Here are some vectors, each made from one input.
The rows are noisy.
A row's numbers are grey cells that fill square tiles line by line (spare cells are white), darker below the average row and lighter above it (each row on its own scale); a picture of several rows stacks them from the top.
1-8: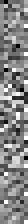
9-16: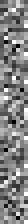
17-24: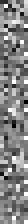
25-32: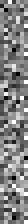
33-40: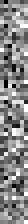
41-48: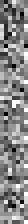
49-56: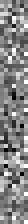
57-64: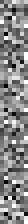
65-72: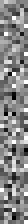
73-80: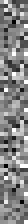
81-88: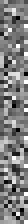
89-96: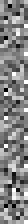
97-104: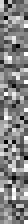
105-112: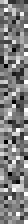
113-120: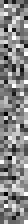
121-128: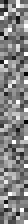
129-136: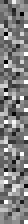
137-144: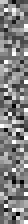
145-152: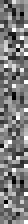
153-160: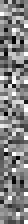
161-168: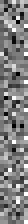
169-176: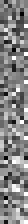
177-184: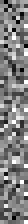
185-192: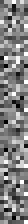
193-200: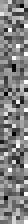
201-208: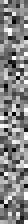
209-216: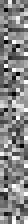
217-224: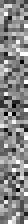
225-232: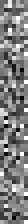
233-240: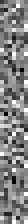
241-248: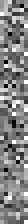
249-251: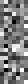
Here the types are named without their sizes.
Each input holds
a label, together with either a fixed value, or a point on each of two lines and four true/false values.
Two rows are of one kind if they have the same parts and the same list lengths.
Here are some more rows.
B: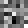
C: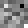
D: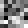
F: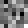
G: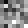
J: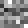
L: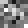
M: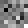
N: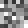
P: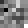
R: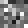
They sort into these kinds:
B, L, R
C, D, F, G, J, M, N, P

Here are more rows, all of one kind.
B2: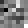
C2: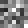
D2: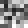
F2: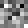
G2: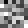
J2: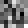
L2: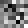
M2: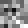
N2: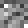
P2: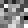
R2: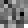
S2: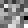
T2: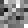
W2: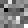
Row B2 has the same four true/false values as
F2, P2 and W2.
